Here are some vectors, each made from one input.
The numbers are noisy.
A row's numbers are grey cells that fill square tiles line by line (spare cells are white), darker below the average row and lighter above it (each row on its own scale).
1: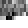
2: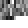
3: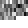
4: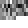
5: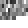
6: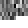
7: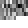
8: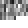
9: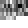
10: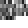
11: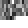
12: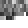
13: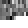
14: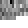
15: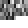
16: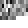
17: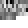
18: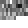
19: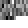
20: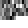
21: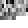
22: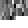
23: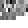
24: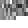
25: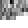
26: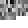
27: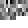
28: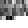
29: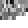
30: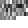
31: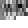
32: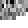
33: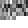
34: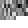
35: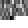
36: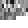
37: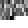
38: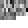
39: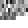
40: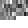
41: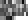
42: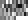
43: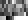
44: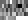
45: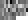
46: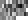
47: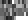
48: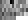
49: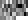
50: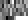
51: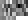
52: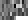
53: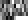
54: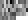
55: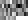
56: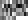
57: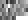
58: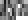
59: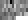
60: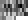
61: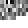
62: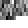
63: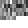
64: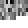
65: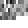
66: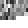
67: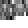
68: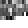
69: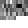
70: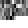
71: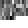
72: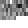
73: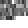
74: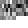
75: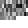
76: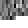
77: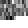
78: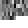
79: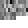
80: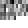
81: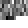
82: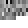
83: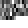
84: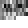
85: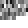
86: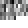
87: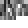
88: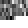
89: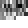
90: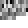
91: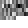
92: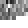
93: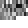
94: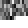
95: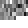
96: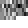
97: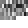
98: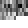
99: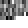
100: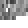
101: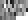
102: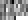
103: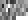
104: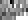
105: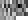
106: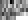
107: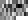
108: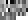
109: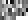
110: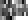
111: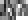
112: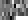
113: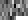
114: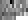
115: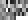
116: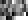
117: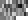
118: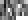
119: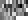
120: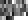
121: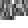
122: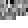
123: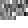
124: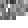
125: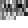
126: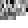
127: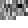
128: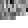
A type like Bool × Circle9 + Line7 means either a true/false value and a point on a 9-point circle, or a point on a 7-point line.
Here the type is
Bool × (Tree10 + Unit) + Line6.
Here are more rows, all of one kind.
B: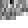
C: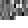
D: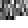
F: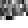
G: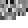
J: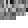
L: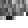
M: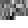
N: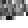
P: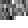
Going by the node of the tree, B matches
F, L and N.
